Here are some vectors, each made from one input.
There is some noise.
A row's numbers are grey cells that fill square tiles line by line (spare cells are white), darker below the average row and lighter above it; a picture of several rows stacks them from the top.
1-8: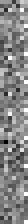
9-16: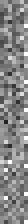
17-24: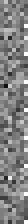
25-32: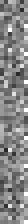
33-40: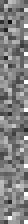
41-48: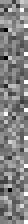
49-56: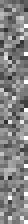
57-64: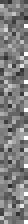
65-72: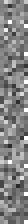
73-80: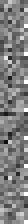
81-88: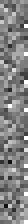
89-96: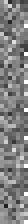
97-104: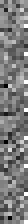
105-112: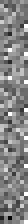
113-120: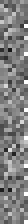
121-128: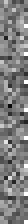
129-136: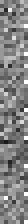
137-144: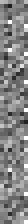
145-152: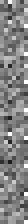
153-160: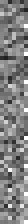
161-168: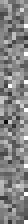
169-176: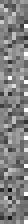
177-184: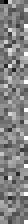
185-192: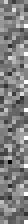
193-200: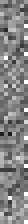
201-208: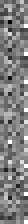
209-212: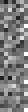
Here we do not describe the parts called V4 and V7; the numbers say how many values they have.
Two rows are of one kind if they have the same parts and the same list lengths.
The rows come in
2 kinds.
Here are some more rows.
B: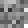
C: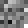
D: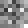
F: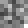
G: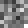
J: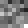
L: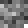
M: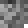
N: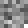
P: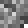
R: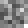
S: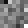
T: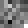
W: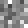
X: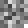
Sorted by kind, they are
B, C, F, G, L, M, P, R, S, T
D, J, N, W, X

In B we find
a point on a 9-point line, a true/false value and a value of V4.
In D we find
a value of V4 and a value of V7.
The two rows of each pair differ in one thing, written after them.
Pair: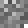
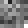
the value of V4
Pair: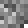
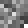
the place on the 9-point line
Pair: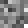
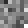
the place on the 9-point line
